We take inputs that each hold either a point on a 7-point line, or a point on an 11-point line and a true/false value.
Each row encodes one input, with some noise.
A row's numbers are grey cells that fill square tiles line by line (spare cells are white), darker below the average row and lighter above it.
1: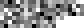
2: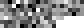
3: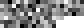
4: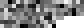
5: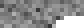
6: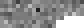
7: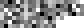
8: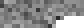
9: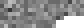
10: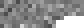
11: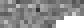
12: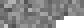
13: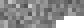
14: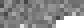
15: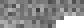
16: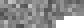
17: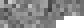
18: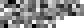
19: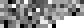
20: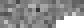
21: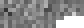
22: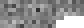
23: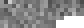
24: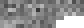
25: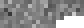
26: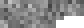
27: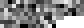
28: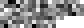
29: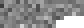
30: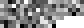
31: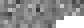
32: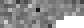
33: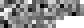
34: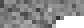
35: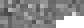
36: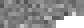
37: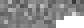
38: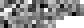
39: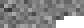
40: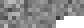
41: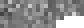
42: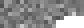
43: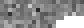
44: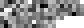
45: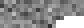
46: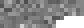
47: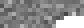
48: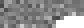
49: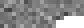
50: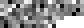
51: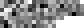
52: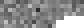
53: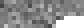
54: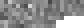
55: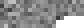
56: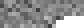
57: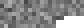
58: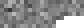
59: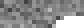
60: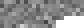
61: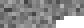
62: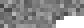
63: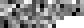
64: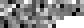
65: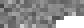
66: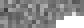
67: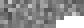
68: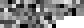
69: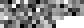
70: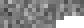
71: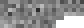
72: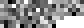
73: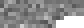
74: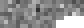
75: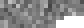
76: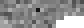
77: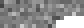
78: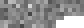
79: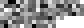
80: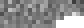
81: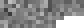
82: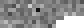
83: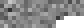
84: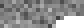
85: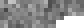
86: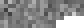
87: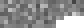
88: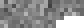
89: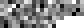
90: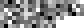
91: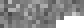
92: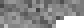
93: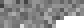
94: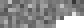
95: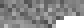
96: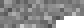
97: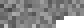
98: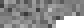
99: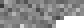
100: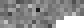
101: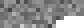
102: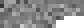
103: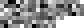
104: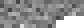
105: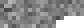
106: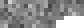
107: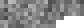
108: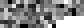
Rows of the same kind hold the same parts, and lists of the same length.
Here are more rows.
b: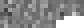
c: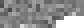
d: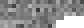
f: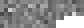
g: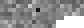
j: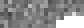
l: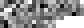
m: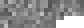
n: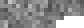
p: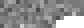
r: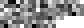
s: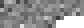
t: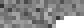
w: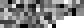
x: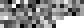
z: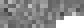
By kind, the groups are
b, c, d, f, g, j, m, n, p, s, t, z
l, r, w, x

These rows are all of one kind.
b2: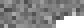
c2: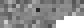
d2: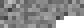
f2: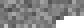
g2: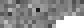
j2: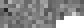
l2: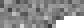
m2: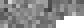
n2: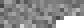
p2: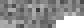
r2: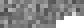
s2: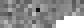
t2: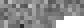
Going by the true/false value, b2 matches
d2, f2, l2 and n2.
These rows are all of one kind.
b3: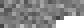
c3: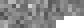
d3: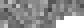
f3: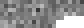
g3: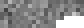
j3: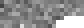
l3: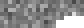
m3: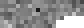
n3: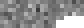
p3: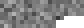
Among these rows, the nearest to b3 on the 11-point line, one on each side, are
g3 and l3.
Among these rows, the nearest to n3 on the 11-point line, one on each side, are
j3 and l3.
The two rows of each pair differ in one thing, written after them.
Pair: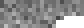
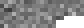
the place on the 11-point line
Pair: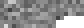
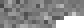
the place on the 11-point line
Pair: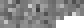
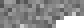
the true/false value
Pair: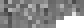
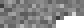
the true/false value
